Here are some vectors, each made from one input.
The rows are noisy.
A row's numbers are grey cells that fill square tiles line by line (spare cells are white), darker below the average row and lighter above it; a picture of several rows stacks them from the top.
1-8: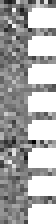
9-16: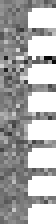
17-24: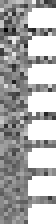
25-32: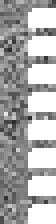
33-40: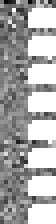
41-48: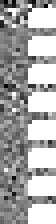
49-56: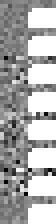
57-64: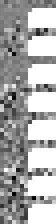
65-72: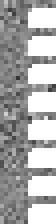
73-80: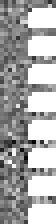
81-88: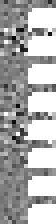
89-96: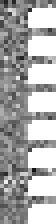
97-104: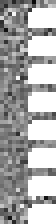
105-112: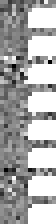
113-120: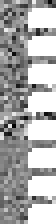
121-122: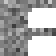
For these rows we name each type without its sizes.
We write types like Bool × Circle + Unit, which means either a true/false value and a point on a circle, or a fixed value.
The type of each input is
Bool × Bool × Bool × Bool + Line.
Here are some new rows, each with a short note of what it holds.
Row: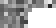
four true/false values
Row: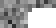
a point on a line
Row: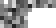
a point on a line
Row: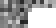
four true/false values
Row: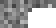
a point on a line
